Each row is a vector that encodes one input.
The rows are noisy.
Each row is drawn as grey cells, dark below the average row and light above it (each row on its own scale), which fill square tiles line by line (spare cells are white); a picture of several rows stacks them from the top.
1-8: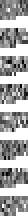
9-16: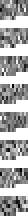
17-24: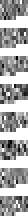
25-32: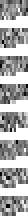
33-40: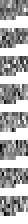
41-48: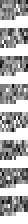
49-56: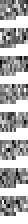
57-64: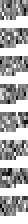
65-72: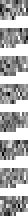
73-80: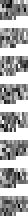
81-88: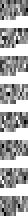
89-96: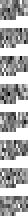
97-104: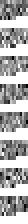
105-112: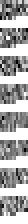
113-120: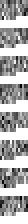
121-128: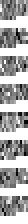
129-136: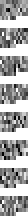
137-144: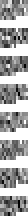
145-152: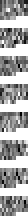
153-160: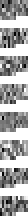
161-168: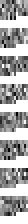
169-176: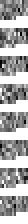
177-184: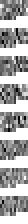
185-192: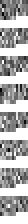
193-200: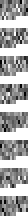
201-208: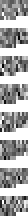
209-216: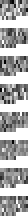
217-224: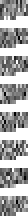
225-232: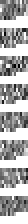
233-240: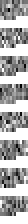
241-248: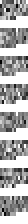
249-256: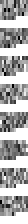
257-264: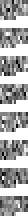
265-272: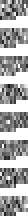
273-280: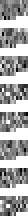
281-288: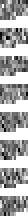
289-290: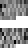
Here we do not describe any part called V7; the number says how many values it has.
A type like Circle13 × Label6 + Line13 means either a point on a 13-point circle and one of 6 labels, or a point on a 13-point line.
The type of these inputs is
Bool × Circle6 + Unit + V7 × V7.
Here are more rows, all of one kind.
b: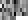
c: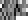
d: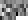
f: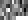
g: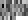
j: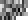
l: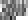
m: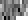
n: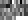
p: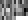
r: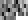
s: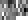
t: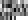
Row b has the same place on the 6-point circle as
c and d.
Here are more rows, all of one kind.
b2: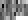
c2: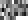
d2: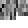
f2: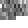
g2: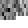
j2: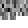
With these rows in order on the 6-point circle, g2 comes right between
b2 and f2.
